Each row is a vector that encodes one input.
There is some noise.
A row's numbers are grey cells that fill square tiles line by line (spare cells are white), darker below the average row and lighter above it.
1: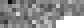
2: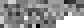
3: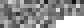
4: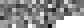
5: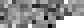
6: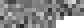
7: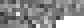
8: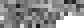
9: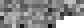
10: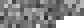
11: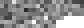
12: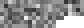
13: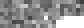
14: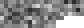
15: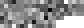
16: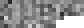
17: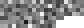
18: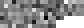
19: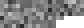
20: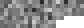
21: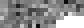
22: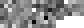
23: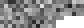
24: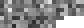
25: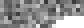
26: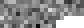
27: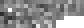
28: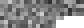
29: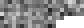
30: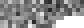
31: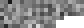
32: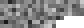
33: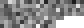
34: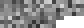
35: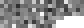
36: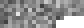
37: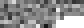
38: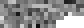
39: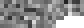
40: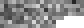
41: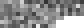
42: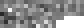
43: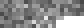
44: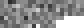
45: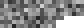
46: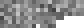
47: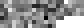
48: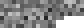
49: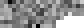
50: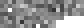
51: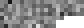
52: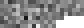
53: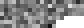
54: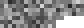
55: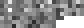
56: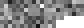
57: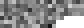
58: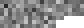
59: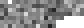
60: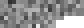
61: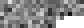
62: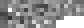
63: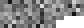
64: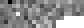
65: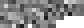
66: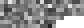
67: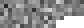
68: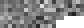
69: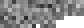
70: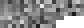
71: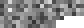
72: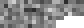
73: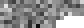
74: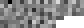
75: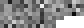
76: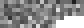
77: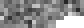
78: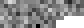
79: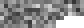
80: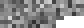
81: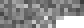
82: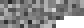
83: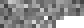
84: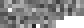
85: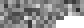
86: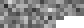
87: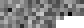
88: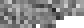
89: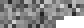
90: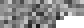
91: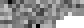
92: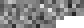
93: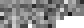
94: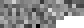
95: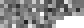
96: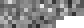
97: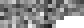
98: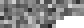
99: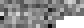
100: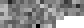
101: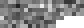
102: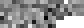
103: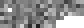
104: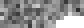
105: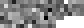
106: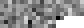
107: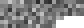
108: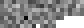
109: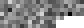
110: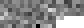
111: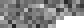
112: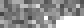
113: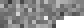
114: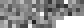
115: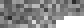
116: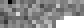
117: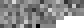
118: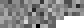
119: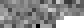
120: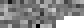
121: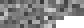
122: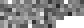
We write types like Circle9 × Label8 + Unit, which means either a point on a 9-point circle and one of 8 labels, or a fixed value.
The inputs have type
Line7 × Line11 × Line11.
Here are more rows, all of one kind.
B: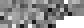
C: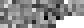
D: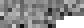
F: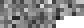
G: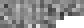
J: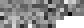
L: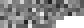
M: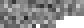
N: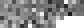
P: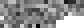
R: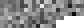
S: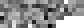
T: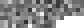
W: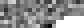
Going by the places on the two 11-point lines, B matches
D, G and R.
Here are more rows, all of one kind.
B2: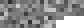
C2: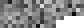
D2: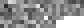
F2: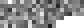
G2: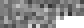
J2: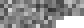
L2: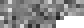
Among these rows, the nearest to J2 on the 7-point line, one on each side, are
F2 and G2.
